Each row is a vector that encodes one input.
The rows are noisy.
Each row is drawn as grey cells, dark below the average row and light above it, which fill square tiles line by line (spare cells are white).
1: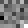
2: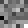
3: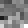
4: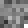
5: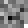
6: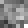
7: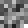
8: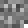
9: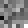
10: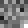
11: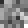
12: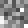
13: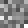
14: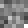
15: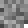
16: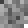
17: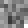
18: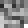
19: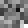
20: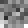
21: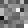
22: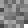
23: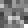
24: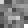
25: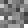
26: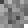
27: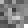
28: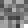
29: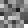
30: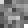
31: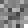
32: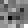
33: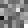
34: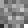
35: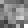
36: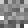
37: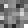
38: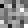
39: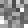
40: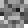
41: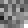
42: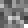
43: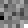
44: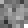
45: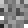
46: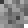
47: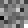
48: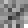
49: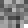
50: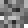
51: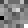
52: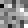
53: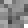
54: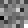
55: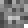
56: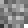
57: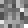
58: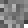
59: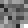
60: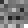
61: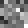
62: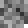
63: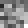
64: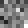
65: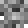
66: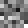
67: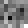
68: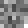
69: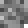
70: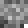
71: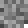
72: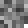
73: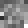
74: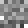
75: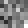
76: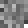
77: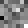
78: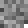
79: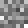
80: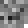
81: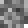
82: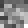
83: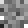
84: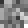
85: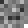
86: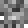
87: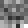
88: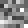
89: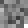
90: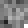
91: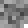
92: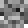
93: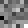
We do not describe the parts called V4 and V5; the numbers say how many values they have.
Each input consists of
a point on each of two 3-point lines, a true/false value, a value of V4 and a value of V5.
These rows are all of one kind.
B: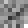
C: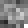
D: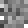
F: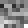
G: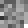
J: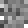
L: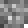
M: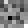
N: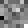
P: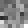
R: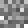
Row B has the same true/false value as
G, M, P and R.
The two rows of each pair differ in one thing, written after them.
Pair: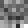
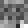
the place on one of the two 3-point lines
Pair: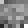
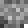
the true/false value
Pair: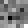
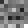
the true/false value
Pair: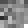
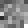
the place on one of the two 3-point lines
